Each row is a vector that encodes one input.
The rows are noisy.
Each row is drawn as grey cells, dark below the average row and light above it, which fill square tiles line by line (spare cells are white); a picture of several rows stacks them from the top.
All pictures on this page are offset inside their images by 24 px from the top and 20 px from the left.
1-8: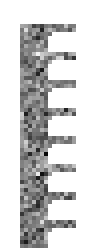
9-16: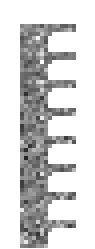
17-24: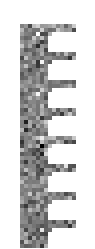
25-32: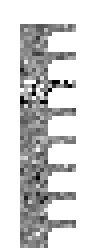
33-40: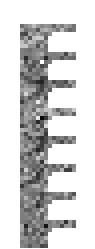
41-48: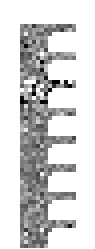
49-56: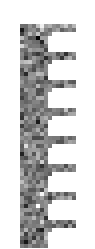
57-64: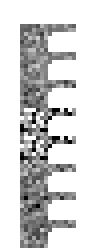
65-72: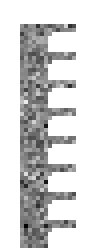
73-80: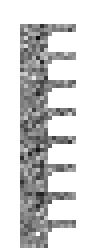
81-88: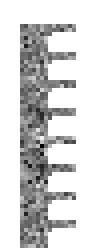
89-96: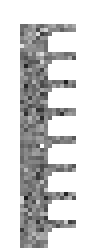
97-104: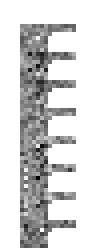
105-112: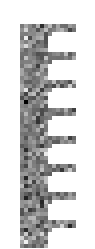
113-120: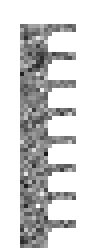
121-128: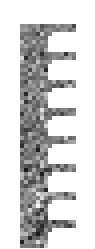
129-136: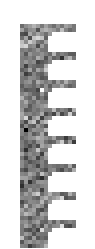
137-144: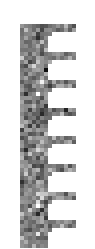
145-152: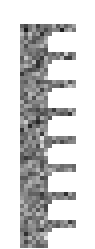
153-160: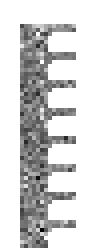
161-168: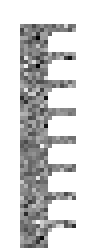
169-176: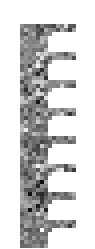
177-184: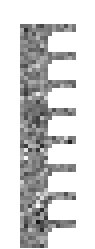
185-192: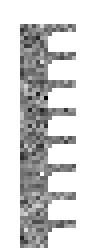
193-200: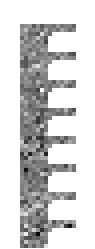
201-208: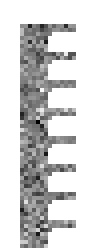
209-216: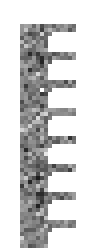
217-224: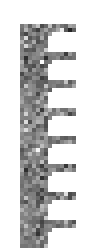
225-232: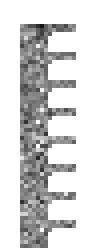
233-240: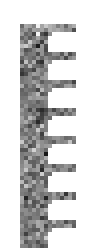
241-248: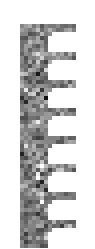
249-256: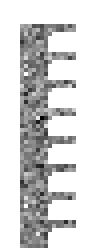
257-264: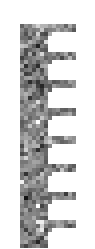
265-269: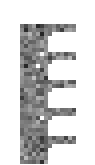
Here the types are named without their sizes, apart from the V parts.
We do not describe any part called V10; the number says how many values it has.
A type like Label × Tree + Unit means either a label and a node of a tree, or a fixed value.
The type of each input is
Bool × Line × Line × V10 + Unit.
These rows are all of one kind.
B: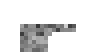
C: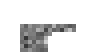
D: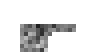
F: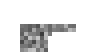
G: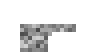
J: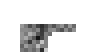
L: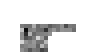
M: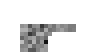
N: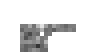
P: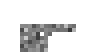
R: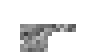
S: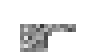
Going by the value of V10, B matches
D, G, L and R.
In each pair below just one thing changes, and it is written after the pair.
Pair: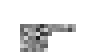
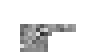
the place on one of the two lines
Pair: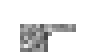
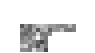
the value of V10
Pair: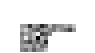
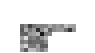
the value of V10
